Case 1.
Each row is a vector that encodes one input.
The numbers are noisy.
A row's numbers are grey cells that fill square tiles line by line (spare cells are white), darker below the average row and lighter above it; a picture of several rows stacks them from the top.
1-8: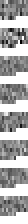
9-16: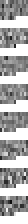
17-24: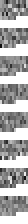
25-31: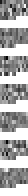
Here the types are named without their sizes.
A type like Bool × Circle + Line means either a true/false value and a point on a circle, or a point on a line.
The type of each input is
Circle + Unit.
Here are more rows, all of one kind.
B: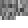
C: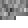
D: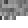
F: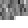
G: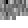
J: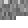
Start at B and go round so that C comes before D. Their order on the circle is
B, J, C, D, G, F.
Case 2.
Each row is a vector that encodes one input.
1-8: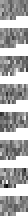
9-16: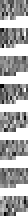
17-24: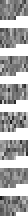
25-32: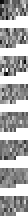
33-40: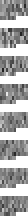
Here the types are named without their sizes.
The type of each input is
Line.
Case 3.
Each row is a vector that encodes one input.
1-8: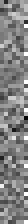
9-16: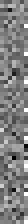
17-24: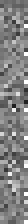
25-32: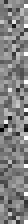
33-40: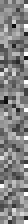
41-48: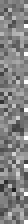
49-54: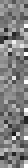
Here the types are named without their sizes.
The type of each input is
Bool × Bool × Bool.
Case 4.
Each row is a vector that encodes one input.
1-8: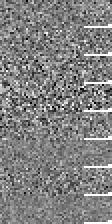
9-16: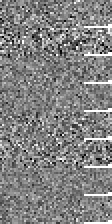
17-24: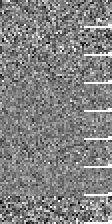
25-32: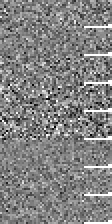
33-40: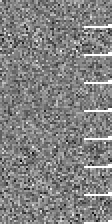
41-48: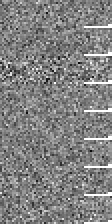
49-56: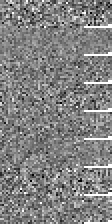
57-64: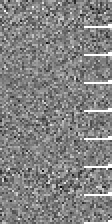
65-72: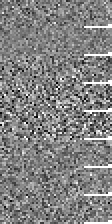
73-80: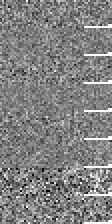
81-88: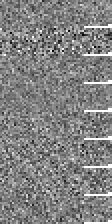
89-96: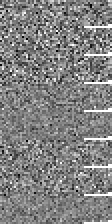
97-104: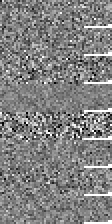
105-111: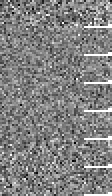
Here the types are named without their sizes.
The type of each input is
Tree.
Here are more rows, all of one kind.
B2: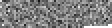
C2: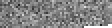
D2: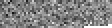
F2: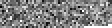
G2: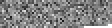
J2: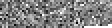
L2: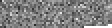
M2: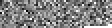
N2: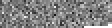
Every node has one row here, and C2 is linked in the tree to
D2, G2, L2 and N2.
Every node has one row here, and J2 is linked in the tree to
N2.
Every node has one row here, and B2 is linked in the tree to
G2.
